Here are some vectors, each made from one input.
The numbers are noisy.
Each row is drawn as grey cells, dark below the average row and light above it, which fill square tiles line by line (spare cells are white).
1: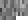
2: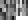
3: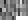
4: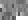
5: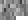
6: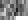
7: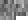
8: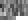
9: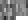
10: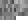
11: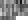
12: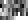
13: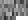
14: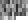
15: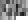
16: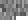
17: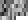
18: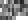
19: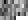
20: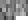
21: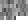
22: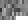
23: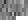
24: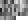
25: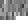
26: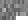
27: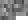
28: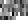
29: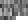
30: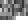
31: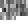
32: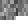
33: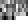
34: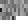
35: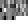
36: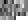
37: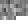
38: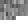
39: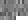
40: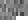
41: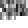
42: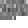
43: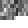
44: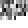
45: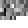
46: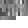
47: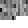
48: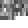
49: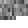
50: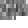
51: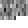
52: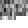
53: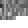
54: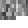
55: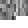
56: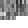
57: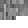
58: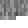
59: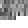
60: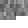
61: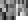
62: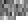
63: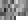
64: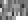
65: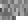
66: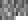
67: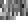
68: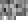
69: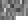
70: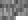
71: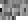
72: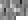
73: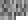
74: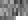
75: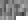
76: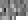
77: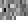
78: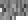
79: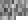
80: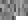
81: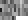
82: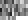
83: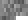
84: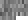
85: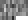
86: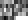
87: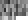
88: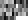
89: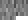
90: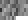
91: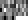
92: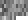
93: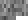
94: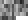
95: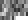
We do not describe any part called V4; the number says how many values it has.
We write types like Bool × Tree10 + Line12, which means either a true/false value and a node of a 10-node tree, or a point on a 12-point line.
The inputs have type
List2(Line6) × V4.
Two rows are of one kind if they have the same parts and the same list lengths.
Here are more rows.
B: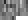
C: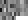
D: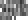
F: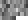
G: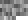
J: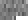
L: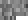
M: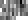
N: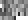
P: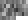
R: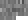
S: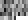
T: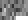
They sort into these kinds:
B, C, R, S, T
D, J, L, P
F, G, M, N

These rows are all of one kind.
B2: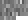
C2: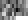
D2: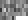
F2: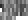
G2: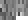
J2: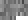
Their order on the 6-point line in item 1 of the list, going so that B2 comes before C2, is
B2, F2, J2, C2, D2, G2.
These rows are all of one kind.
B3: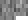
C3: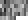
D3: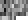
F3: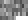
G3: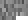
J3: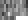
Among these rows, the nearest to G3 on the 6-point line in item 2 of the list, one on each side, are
B3 and F3.
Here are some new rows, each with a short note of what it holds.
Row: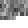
a value of V4, together with the empty list
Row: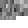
a value of V4, together with the empty list
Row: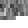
a value of V4, together with the empty list
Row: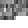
a value of V4, together with a list of two items
